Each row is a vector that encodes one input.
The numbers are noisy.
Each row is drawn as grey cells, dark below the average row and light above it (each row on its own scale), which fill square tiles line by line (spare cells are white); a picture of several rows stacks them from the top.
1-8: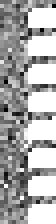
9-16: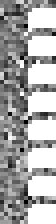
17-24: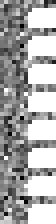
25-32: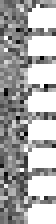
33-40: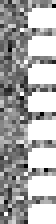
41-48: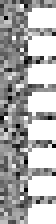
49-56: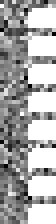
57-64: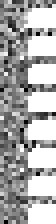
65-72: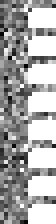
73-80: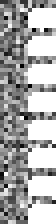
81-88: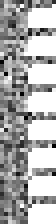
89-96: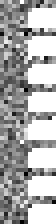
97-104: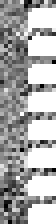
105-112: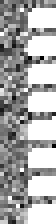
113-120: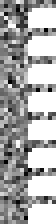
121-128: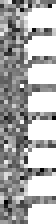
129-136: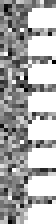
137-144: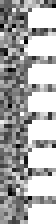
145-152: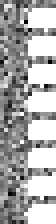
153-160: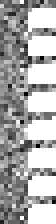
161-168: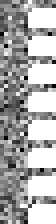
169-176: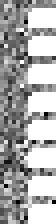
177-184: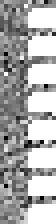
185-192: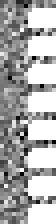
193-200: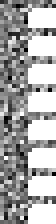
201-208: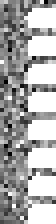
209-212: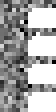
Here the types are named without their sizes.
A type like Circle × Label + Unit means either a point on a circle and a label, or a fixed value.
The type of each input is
(Bool × Bool × Bool + Circle) × (Circle + Unit).
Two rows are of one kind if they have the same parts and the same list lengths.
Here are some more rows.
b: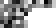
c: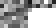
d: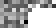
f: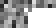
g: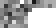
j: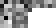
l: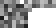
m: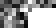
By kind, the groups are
b, g, l
c
d, m
f, j

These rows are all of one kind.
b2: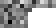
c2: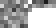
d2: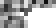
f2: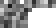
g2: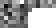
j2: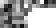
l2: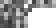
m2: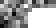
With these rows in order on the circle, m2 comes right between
c2 and l2.
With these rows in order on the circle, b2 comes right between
d2 and f2.
